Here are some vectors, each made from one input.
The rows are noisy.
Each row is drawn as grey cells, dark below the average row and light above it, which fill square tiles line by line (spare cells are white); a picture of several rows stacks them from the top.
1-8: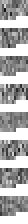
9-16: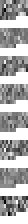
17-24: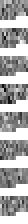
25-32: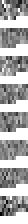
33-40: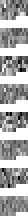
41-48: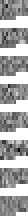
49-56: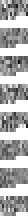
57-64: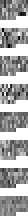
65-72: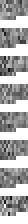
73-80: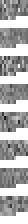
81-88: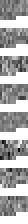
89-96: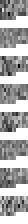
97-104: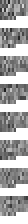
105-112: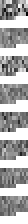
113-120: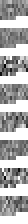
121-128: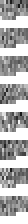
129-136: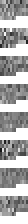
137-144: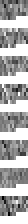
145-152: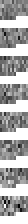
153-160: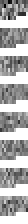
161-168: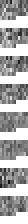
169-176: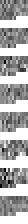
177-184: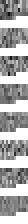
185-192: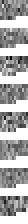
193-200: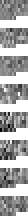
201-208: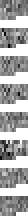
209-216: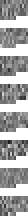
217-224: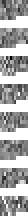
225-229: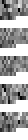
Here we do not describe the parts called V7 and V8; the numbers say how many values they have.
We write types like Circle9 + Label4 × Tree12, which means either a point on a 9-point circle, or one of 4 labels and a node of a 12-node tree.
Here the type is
Bool × Circle5 + Line10 + V7 × V8.
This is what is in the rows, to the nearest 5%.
About 15% of them hold a point on a 5-point circle and a true/false value. About 45% of them hold a point on a 10-point line. The rest hold a value of V7 and a value of V8.
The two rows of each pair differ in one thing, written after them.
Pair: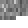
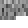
the true/false value
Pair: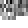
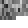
the place on the 5-point circle
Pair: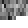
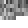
the true/false value
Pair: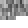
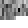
the true/false value
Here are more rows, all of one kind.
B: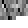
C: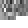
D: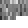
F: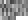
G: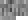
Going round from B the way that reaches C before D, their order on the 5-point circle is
B, F, G, C, D.
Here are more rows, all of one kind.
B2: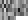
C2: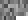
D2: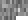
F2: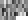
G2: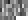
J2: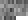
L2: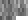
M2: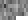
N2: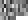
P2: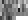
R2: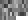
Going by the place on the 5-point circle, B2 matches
G2 and M2.
